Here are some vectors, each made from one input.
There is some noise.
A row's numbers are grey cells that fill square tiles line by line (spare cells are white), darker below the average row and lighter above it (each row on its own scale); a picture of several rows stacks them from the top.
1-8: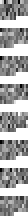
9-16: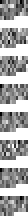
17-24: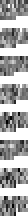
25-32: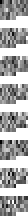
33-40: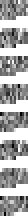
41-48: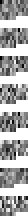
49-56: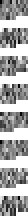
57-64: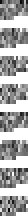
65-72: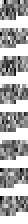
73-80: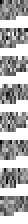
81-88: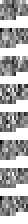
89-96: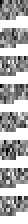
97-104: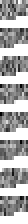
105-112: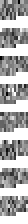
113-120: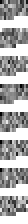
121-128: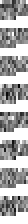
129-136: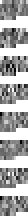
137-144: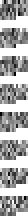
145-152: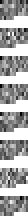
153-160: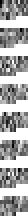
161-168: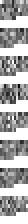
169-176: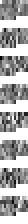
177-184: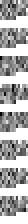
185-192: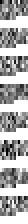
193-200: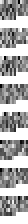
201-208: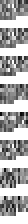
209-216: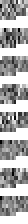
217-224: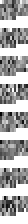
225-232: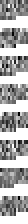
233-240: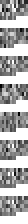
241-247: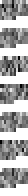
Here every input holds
a point on a 6-point circle.
